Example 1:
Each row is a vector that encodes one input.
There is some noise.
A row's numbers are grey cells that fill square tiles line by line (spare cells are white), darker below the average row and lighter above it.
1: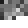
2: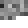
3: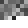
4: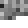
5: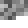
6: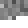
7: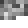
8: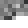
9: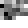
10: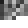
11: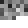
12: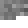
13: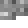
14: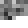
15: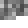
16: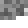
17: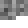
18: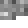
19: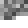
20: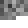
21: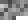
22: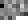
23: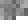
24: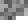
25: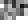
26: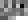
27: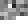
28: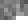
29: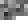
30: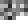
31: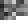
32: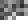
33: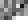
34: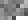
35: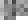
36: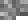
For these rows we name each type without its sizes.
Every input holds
a node of a tree.
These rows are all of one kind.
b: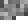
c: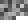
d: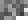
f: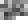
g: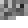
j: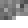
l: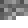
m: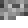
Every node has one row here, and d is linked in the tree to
c.
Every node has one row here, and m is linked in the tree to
b.
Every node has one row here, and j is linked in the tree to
g and l.
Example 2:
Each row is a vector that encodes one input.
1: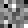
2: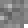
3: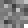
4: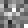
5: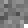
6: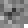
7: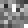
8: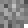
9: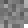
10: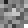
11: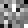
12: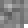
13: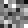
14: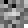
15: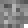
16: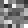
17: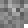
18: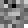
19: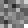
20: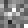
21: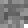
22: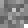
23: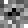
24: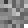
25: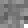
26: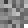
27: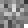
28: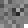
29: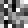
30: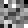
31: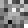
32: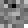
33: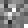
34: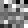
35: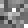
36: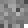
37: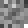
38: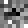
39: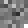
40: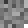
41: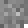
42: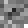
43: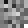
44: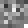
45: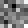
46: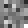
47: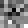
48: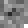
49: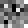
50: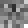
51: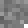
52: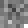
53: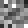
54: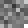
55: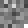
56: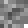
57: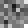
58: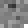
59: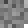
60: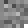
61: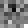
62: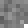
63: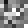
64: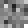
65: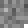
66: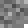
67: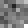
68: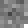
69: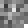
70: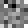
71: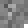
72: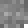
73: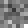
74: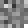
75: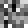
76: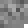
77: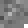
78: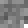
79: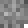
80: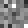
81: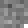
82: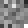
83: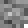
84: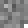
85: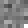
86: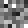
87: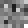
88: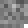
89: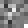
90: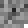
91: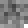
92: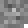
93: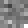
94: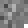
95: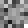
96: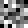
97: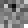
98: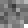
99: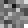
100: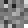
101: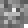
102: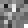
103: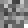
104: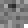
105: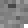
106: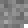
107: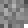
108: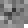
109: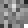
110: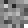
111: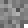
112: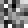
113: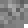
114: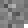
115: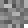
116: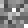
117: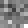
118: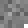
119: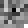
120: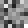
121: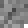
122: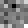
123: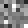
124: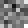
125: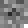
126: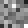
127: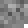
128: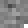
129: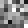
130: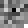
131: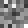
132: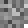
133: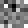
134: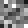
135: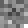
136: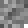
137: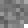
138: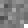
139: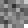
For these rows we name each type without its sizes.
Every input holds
either a point on a circle, or a fixed value.
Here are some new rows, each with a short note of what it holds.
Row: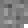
a point on a circle
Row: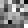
a fixed value
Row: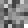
a fixed value
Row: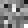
a point on a circle
